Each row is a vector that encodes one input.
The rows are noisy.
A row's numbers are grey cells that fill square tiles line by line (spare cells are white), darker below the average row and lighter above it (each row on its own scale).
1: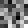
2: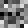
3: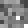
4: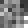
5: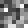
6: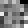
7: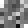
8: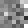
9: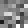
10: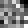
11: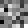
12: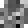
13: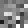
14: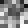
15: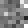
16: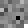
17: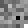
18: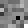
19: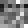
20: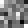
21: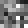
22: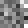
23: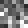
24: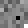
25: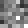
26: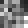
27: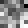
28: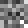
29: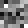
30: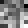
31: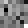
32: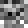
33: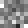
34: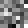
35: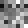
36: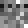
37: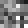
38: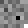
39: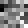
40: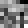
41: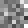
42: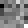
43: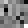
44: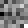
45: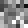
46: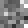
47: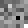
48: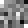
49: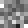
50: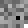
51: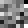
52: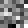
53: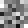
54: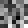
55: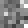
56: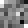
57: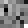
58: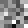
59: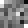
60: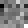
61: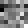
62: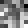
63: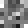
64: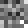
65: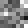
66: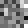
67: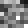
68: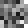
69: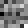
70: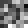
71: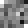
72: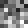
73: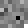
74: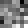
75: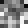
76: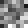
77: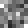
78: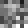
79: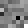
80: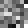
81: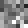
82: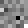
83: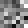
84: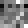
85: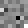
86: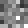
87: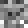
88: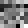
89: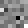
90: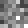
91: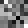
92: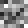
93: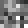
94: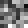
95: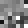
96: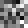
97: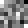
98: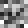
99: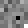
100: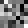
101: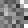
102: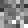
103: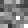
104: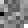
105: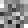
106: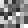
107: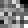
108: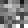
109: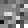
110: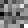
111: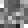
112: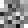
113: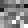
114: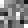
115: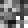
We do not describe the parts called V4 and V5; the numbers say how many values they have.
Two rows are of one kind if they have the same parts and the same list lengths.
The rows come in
2 kinds.
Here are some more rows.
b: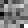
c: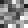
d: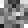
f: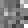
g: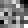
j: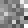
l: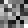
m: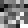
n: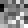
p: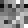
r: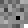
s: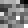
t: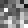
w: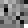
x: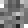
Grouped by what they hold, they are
b, c, d, f, j, m, n, p, r, t, x
g, l, s, w

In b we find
one of 6 labels, a true/false value and a value of V5.
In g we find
one of 6 labels and a value of V4.
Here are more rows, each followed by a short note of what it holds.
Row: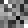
one of 6 labels and a value of V4
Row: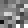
one of 6 labels and a value of V4
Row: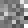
one of 6 labels, a true/false value and a value of V5
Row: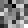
one of 6 labels, a true/false value and a value of V5
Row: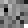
one of 6 labels and a value of V4
